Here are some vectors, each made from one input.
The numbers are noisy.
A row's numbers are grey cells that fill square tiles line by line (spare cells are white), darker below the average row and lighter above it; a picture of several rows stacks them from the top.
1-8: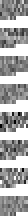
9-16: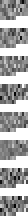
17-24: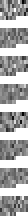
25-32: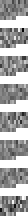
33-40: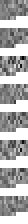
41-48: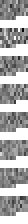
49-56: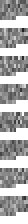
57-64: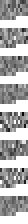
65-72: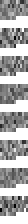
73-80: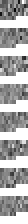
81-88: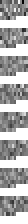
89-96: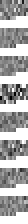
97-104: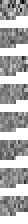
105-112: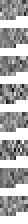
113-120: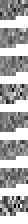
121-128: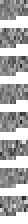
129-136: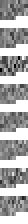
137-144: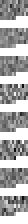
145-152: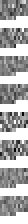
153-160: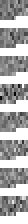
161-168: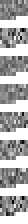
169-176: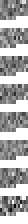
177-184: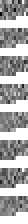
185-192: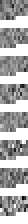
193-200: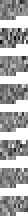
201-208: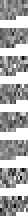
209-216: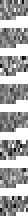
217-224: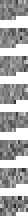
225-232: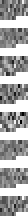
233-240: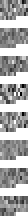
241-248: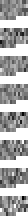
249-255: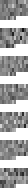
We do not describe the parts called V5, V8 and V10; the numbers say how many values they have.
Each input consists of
either a true/false value and a value of V5, or a value of V8 and a value of V10, or a list of up to two points on a 9-point line.
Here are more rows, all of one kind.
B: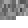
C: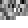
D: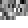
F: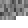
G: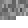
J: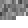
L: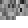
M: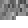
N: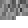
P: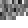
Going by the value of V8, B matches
C, G and J.
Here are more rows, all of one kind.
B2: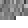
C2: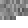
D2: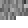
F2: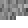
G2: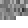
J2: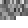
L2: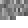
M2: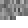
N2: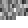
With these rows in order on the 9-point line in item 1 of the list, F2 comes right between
D2 and N2.
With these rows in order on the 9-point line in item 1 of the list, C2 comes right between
G2 and M2.
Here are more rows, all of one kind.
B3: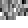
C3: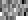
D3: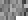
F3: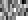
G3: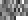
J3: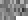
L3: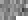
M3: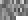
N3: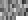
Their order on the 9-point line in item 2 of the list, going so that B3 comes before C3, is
N3, D3, F3, M3, B3, G3, C3, J3, L3.
